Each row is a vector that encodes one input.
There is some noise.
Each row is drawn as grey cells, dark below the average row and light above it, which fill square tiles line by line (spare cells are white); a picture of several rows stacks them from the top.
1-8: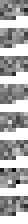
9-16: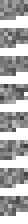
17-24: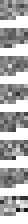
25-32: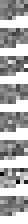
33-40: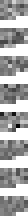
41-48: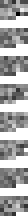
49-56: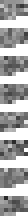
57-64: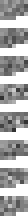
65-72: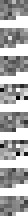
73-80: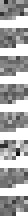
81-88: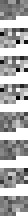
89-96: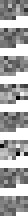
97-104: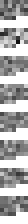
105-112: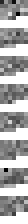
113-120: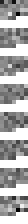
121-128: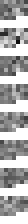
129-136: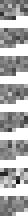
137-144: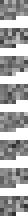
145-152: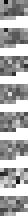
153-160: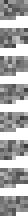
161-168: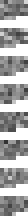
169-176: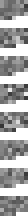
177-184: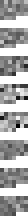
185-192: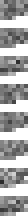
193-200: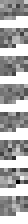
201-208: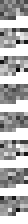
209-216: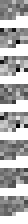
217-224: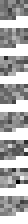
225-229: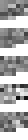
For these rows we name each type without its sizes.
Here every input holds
either a point on a line, or a node of a tree and four true/false values.
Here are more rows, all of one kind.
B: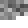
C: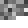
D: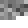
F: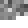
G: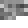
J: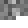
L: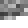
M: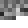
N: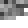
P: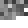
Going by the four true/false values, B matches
D, N and P.
